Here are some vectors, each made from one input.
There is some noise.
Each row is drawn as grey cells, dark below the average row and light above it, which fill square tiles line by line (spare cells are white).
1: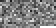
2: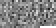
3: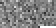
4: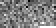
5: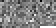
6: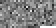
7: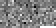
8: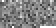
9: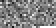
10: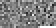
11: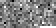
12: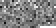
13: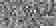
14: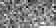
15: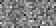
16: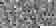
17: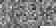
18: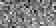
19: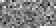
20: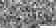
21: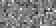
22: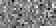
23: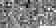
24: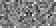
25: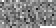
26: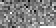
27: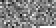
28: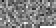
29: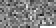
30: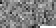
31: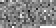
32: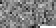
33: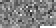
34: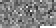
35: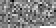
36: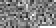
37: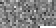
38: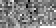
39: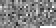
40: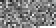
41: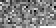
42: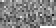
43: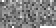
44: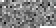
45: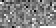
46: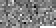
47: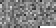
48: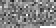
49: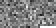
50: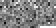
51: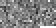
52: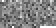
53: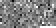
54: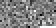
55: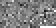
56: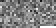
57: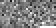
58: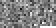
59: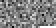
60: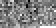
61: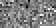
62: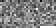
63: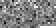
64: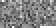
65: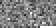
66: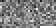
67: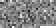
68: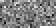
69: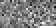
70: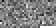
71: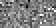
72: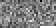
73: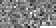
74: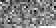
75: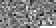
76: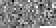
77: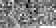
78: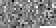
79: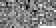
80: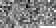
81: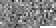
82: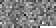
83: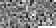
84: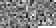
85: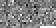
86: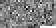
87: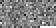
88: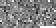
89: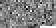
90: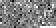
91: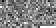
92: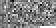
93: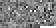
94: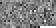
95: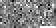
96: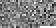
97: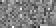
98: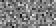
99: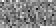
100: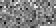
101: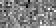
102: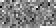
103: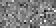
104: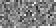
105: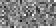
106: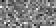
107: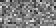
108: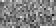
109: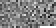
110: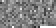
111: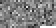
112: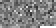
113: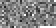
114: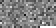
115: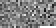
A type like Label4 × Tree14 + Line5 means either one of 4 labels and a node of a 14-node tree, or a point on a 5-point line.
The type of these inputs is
(Line5 + Line7) × Tree7.
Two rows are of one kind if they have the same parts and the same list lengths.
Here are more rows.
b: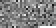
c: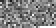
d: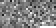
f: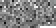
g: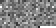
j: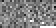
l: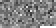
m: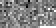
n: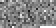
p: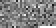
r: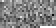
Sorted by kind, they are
b, f, l, m, n, p, r
c, d, g, j

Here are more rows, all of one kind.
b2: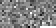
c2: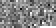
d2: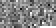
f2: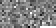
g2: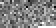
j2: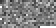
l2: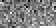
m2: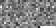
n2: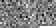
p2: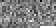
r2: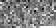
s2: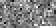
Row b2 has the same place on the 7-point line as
c2, d2, f2 and g2.
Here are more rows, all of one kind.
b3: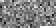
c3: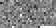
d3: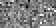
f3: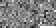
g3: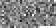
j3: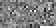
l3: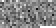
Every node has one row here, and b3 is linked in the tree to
l3.
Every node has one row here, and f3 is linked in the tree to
c3 and d3.
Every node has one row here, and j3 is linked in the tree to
c3 and g3.
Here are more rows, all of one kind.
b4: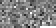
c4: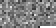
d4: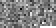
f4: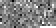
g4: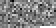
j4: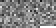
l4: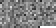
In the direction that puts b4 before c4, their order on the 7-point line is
b4, d4, f4, l4, c4, j4, g4.
